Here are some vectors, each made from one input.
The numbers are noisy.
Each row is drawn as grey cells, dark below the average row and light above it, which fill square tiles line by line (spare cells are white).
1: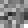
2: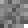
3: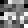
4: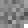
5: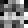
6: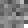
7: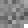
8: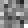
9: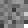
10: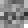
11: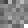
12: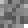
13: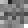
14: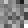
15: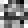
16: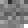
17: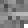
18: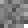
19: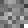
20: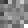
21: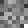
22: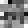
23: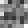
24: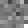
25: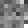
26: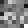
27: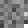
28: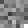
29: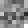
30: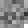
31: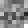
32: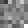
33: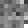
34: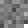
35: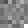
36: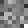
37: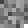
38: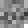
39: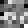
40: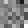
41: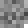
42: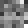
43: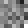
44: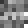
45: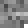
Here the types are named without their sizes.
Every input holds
a point on a line.
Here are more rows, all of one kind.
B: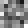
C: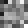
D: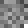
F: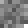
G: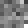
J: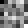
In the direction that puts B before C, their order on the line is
D, B, F, G, C, J.
